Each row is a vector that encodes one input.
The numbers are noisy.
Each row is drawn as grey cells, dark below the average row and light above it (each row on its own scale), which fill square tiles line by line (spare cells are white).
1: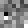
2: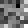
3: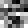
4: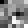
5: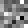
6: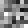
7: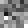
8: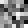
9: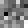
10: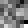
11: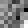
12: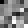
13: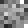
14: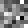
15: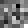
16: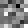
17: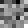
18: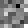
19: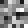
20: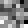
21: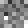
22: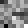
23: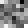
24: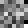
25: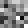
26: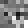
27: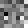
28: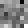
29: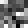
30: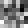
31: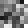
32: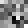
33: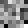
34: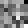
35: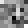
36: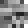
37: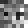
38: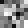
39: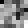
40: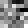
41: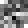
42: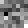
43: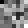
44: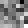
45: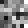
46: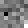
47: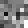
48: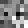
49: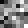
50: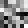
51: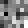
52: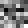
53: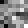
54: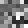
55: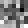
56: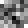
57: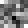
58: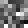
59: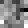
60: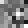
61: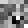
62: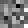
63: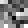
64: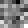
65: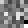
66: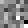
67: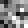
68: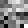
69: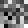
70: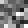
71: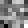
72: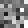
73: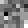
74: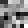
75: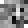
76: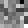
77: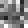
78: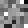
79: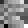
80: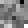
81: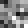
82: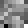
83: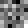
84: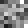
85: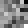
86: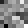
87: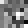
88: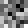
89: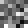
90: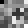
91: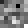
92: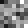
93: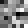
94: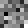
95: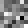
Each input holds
one of 5 labels, together with either one of 10 labels, or a point on a 6-point line.
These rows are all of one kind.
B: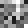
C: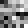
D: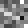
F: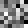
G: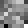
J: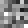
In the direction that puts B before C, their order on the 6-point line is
G, B, C, D, J, F.
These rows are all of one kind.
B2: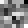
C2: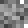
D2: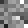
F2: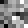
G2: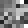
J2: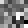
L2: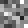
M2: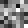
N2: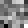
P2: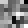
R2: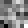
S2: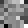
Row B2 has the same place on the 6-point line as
G2, P2 and S2.
